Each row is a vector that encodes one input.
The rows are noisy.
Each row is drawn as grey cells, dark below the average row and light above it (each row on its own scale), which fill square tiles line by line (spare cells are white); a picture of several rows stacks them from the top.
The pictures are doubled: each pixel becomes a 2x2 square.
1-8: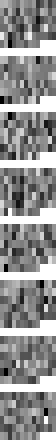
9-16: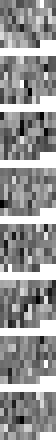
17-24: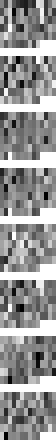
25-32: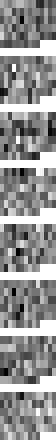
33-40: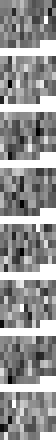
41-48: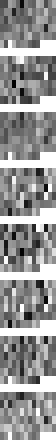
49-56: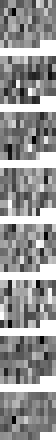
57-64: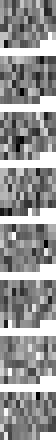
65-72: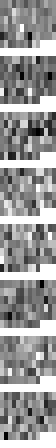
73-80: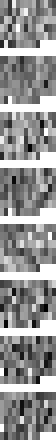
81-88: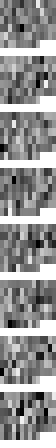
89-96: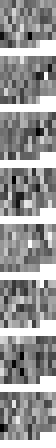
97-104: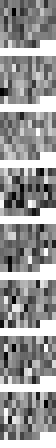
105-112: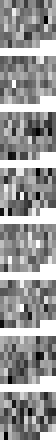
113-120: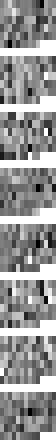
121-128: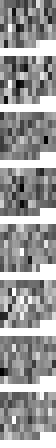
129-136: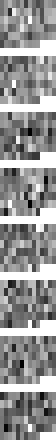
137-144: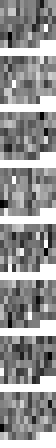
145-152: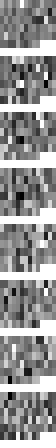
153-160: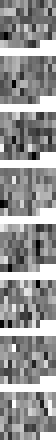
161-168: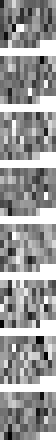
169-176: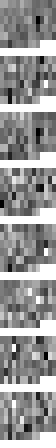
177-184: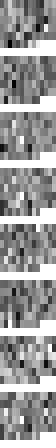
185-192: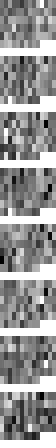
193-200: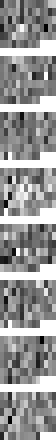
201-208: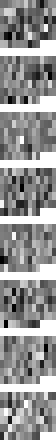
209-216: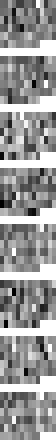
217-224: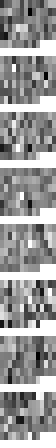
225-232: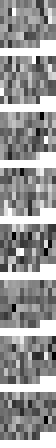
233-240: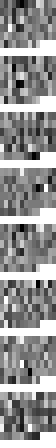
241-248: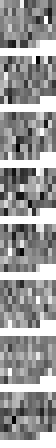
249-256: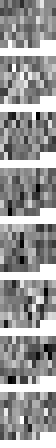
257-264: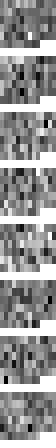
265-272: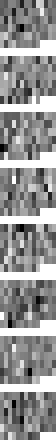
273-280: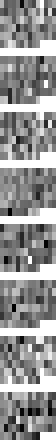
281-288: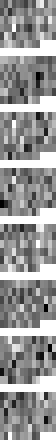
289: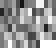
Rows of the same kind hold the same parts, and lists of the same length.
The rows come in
2 kinds.
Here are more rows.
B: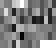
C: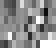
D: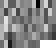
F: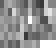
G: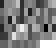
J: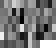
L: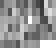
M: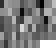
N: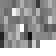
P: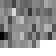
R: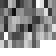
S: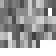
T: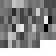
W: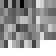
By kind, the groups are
B, D, F, G, J, L, M, N, P, T
C, R, S, W

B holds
a point on an 11-point line and three true/false values.
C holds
a point on a 5-point line and a point on an 11-point line.
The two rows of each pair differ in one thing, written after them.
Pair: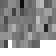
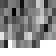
the place on the 5-point line
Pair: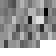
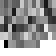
the place on the 11-point line
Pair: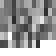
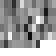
the place on the 5-point line
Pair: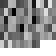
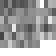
the place on the 11-point line
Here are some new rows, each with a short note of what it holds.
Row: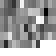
a point on a 5-point line and a point on an 11-point line
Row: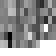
a point on an 11-point line and three true/false values
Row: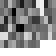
a point on a 5-point line and a point on an 11-point line
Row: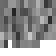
a point on a 5-point line and a point on an 11-point line
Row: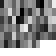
a point on an 11-point line and three true/false values
